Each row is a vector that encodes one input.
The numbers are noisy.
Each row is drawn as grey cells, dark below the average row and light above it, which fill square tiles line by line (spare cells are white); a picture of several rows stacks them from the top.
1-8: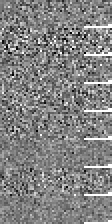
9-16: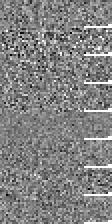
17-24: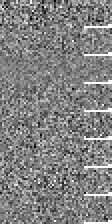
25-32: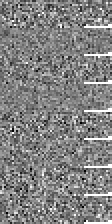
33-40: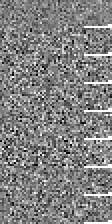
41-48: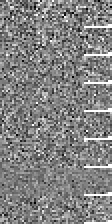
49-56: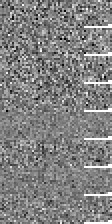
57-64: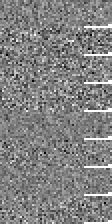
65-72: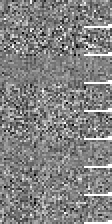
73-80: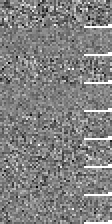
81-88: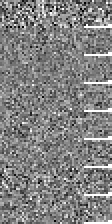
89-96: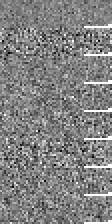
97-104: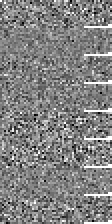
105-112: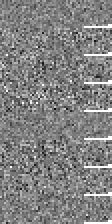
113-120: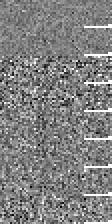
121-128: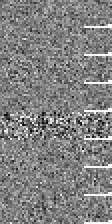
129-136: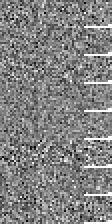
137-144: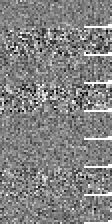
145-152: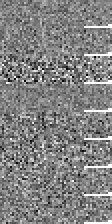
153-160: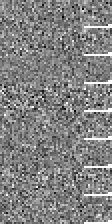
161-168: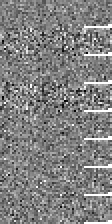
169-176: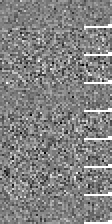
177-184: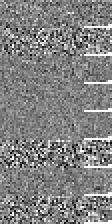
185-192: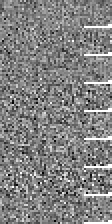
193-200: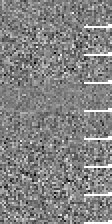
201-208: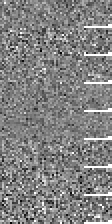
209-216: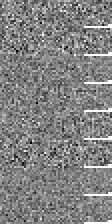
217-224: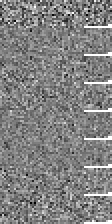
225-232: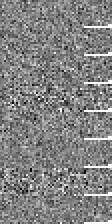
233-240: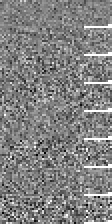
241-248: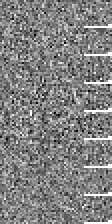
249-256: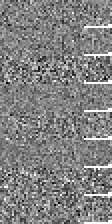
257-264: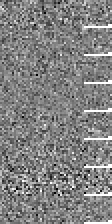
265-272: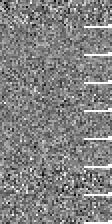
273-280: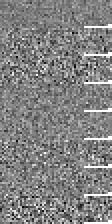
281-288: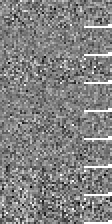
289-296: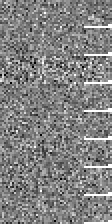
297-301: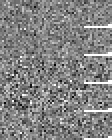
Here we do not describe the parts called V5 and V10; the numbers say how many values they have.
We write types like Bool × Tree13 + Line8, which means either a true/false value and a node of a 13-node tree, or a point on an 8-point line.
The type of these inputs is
((Line8 + V10) × Line9 + Tree9) × V5 + List3(Line6).
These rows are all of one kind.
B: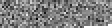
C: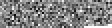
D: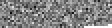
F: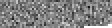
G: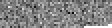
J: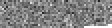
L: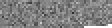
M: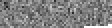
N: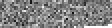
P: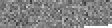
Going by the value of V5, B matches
C, F and J.
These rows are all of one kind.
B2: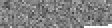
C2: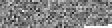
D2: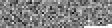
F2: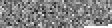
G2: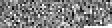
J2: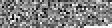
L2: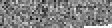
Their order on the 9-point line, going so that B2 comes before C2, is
D2, G2, B2, F2, C2, J2, L2.
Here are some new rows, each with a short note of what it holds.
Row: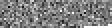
a list of one item
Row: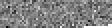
a list of two items
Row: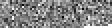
a list of two items
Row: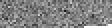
a point on a 9-point line, a value of V5 and a value of V10
